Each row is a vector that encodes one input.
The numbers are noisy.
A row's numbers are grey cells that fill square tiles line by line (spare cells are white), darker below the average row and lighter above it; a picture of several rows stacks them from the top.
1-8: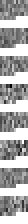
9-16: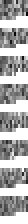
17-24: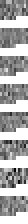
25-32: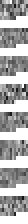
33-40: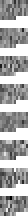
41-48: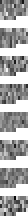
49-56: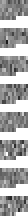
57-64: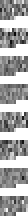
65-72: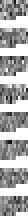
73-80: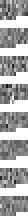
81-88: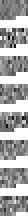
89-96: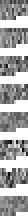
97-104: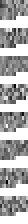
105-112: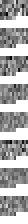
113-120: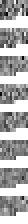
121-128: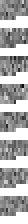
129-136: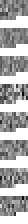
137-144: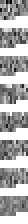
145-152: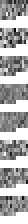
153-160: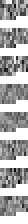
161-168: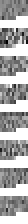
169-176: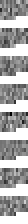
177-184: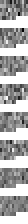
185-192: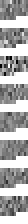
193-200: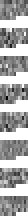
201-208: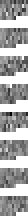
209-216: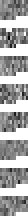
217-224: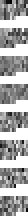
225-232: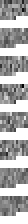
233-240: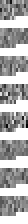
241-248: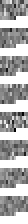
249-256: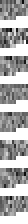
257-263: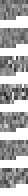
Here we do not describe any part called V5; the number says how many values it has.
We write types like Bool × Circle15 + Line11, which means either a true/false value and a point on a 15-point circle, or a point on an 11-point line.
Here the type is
Line10 × List2(V5) + List2(Line9).
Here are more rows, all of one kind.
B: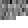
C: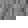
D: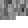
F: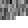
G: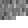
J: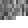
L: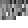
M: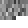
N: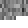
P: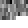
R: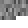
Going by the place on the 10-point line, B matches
F, G, P and R.
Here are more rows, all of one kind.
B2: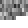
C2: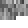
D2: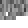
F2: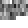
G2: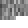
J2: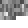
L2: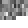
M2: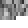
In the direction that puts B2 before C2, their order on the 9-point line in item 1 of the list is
L2, G2, M2, D2, B2, F2, C2, J2.
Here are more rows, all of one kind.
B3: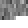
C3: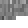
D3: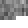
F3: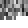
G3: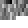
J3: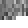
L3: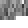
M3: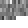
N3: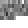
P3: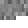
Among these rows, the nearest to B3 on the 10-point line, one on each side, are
D3 and M3.
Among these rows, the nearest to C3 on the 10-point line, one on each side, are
F3 and M3.
